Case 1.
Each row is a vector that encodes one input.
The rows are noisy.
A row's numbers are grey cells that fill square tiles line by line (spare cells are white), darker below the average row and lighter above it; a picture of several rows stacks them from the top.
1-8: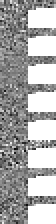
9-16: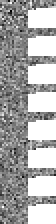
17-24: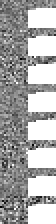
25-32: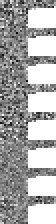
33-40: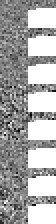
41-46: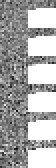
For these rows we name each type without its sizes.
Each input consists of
a label.
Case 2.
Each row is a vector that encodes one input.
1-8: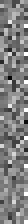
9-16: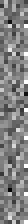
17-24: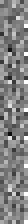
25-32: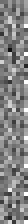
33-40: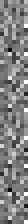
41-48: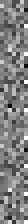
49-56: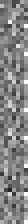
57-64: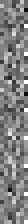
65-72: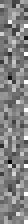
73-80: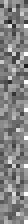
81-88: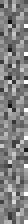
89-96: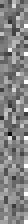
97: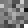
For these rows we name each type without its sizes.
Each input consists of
a point on a line.
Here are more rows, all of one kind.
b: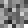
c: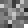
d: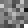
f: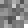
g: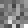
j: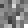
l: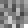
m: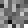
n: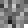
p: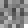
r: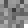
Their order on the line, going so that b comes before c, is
b, m, n, j, f, r, p, l, g, c, d.
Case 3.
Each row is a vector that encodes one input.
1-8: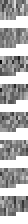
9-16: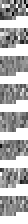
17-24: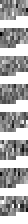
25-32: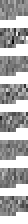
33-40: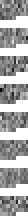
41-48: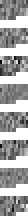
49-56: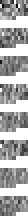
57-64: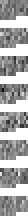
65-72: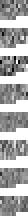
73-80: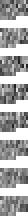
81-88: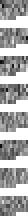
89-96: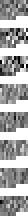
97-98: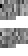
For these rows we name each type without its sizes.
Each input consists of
a point on a line.
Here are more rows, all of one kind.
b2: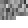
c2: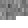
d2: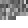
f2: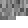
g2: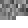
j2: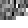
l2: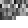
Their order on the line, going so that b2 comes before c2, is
l2, b2, f2, c2, g2, d2, j2.
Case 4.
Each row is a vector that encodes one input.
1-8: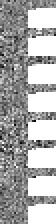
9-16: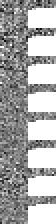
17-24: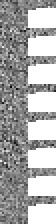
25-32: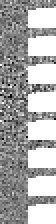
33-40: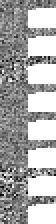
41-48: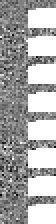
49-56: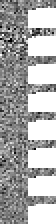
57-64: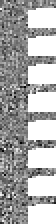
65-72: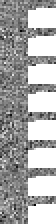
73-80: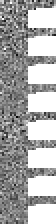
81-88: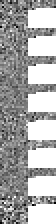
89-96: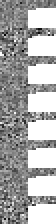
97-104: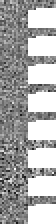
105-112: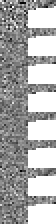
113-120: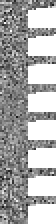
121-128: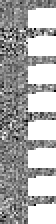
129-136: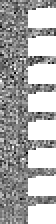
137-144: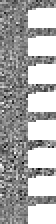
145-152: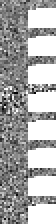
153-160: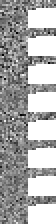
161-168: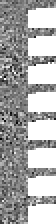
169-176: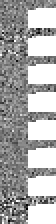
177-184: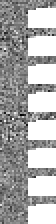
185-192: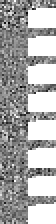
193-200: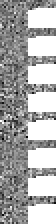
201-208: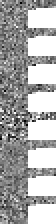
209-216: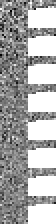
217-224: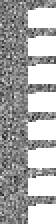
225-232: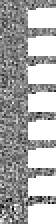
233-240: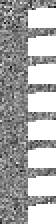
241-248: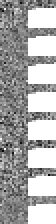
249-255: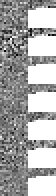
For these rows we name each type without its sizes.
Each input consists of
a label.
